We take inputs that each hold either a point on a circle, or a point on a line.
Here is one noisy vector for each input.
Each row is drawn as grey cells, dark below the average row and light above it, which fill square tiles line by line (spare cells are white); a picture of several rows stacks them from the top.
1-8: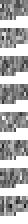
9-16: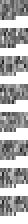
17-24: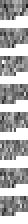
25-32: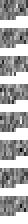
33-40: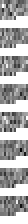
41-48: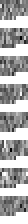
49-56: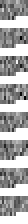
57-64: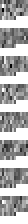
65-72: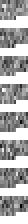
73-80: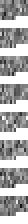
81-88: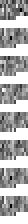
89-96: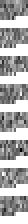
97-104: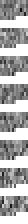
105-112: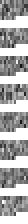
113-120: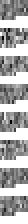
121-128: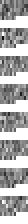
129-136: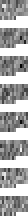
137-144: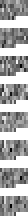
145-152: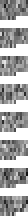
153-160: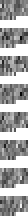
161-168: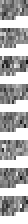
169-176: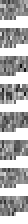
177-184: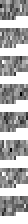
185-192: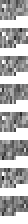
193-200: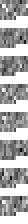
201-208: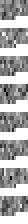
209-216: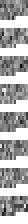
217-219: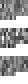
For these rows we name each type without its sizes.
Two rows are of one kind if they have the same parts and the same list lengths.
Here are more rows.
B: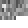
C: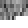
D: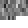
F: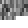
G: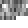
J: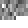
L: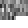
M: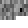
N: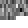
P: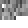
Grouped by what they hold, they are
B, G, J, P
C, D, F, L, M, N

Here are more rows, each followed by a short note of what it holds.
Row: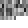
a point on a line
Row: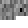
a point on a circle
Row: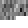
a point on a circle
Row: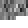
a point on a circle
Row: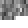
a point on a circle
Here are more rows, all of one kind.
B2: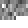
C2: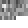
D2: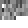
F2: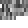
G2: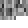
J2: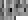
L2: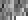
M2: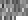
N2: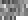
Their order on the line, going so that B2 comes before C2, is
B2, D2, C2, N2, M2, F2, L2, G2, J2.
